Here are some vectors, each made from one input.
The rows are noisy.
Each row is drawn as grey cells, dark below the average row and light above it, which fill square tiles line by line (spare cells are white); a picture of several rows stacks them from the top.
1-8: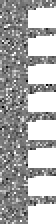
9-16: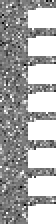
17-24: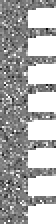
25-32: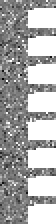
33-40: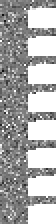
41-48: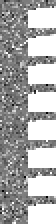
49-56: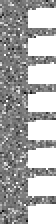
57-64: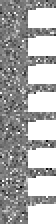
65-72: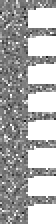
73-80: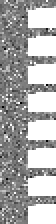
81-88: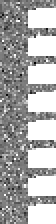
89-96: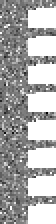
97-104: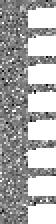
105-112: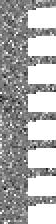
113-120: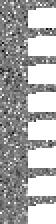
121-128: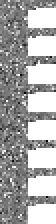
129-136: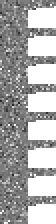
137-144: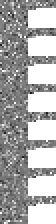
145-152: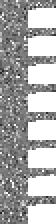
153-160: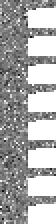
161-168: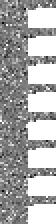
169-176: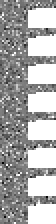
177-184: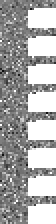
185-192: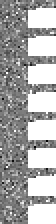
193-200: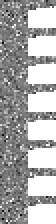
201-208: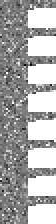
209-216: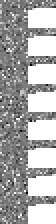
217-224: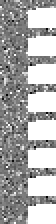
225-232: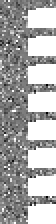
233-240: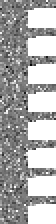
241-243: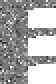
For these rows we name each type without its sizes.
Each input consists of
a label, together with either a label, or four true/false values.
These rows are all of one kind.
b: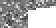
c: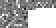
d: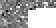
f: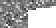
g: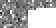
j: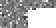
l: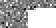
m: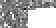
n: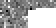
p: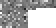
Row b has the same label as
f and m.
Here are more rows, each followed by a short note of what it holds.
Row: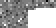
a label and four true/false values
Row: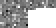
a label and four true/false values
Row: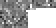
two labels
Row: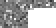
two labels
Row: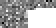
two labels
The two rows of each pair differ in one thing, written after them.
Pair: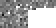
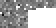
one of the four true/false values
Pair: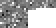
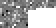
one of the four true/false values
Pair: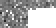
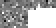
the label
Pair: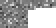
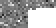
the label
